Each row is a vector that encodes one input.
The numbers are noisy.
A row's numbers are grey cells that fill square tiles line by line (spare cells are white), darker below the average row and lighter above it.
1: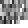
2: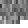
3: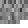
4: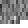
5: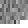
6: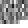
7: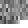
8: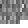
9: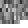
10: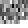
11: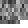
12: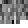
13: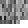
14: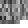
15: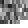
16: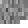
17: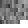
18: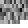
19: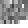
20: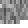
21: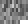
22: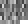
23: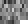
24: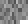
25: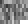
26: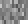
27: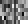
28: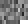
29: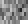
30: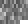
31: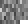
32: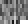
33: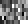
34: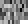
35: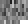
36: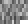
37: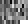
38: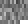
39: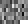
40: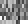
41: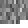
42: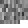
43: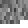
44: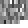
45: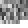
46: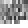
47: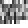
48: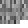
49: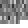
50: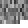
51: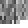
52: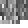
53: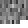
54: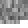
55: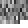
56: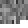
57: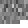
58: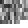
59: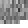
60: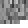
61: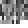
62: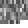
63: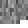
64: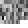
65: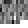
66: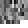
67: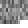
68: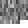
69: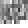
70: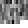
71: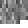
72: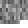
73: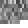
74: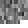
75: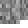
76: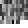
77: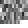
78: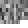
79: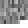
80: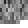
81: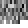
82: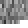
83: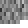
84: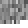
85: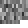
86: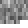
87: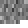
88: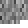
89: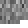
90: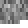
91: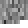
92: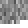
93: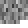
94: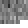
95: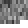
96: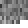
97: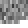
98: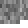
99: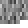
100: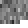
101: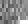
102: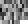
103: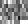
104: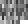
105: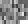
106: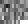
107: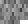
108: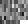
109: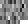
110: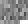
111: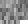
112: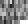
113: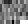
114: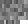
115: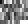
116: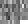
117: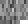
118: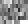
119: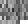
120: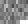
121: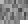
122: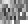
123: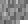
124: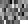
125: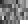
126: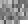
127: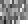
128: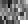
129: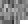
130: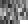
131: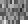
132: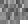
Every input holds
a point on each of two 8-point lines and a true/false value.
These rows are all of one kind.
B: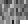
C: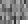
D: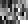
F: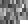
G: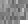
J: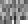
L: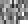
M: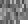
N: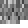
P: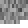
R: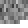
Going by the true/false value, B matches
D, F, M and N.
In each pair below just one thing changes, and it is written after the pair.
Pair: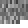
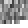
the true/false value
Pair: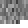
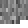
the place on one of the two 8-point lines
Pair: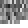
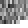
the true/false value
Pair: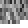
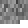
the true/false value
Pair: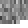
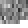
the place on one of the two 8-point lines
